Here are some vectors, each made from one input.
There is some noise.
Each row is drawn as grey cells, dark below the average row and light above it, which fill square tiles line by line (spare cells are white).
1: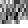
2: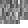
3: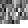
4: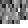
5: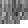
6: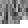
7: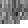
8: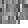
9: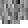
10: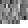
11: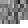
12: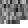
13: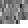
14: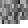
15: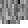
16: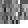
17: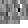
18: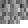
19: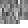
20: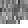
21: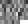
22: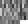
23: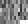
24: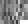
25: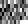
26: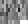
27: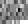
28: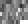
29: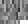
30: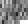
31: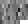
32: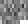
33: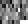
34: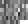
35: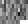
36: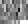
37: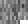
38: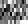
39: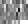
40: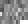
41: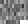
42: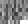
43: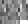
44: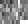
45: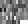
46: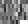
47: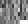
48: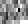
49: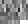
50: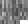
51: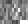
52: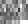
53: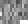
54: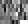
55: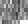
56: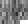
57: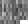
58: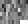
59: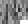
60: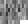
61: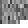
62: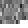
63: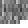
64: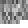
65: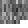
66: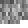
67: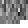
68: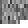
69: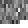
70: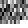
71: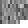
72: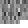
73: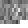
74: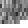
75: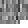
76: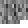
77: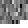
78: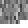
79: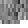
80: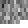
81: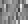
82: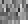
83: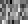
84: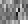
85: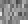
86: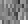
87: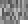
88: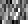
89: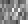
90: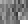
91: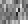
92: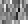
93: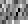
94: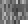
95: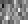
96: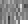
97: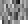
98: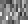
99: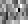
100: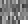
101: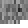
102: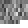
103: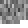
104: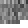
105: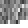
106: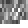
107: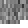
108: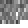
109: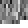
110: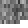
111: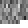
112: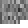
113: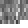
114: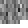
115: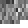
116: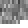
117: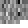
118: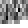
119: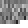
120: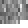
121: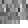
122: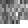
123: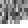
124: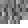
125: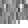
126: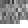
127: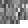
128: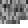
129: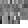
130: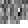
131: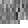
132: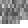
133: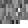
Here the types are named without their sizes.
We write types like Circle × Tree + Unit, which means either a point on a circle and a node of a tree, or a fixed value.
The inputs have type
Circle × (Label + Tree) + Unit.
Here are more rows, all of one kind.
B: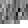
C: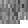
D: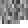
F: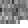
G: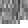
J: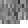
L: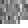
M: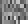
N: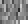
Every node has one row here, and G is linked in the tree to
C and F.
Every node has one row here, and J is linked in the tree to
C and D.
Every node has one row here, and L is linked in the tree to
M.
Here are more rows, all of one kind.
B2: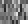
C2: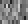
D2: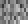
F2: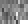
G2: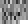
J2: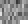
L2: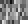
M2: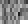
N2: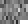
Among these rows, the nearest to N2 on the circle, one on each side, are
C2 and D2.
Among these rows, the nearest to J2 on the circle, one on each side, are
D2 and L2.
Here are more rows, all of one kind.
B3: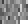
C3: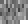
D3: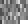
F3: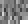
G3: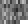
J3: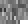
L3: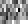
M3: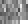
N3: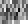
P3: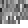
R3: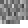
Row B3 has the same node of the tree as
D3, L3 and P3.
